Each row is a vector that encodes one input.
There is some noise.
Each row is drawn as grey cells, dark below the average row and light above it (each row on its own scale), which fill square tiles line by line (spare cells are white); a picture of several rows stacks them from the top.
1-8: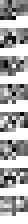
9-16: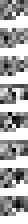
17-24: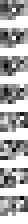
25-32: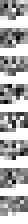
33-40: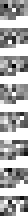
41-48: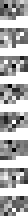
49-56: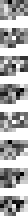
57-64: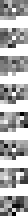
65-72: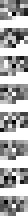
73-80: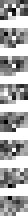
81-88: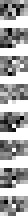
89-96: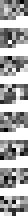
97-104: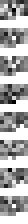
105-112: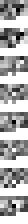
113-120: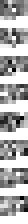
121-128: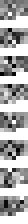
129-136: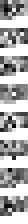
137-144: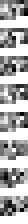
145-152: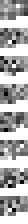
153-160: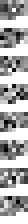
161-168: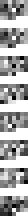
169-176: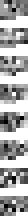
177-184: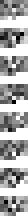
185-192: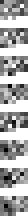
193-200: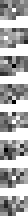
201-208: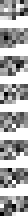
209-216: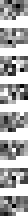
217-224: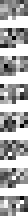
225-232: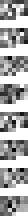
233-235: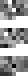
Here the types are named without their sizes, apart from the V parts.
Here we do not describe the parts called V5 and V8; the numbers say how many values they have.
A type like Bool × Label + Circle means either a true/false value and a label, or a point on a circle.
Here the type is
(Bool × Bool × Bool × Bool + Line × V5) × V8.
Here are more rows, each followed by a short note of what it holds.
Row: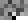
a point on a line, a value of V5 and a value of V8
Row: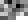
a point on a line, a value of V5 and a value of V8
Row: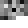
a point on a line, a value of V5 and a value of V8
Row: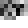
a point on a line, a value of V5 and a value of V8
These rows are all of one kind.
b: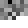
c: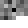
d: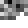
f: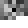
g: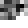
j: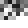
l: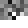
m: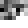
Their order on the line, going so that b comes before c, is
b, j, c, f, g, m, d, l.
